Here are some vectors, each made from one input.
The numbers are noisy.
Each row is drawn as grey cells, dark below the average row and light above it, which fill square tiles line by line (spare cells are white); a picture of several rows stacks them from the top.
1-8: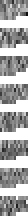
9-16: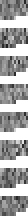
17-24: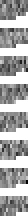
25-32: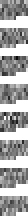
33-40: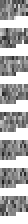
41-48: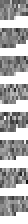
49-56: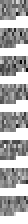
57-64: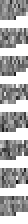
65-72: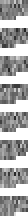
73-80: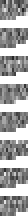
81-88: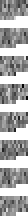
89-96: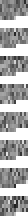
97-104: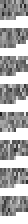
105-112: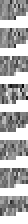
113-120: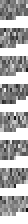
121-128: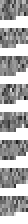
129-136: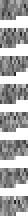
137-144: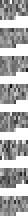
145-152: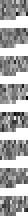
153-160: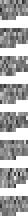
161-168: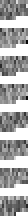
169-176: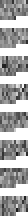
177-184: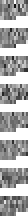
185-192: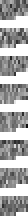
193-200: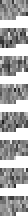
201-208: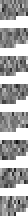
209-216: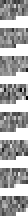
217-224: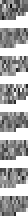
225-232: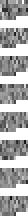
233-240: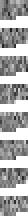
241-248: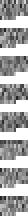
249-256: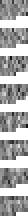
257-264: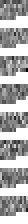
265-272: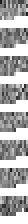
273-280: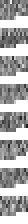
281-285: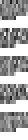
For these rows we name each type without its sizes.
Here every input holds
either a label, or three true/false values.
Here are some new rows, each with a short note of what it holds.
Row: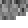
three true/false values
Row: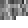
three true/false values
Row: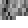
a label
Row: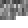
three true/false values
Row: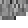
three true/false values
